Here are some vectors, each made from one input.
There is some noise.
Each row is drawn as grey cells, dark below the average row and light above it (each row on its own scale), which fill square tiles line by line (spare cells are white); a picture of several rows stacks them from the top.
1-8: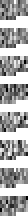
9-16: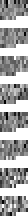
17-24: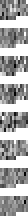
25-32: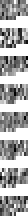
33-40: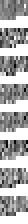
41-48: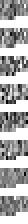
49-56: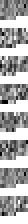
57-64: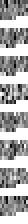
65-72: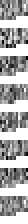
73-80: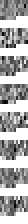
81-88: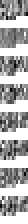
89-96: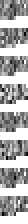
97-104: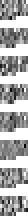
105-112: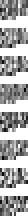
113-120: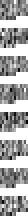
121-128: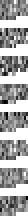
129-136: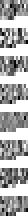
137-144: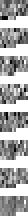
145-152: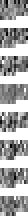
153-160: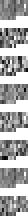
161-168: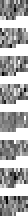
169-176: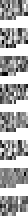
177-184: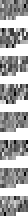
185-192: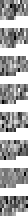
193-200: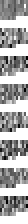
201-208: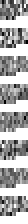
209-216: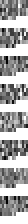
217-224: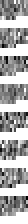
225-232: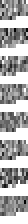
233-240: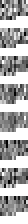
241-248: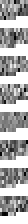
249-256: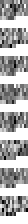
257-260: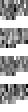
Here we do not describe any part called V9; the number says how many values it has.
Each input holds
a true/false value, together with either a node of a 13-node tree, or a value of V9.
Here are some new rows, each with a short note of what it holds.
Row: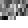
a true/false value and a value of V9
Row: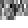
a node of a 13-node tree and a true/false value
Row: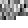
a true/false value and a value of V9
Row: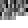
a true/false value and a value of V9
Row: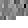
a true/false value and a value of V9
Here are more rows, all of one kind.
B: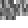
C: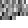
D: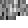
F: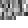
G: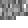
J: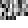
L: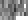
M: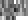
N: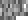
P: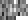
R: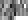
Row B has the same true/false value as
L, M and R.
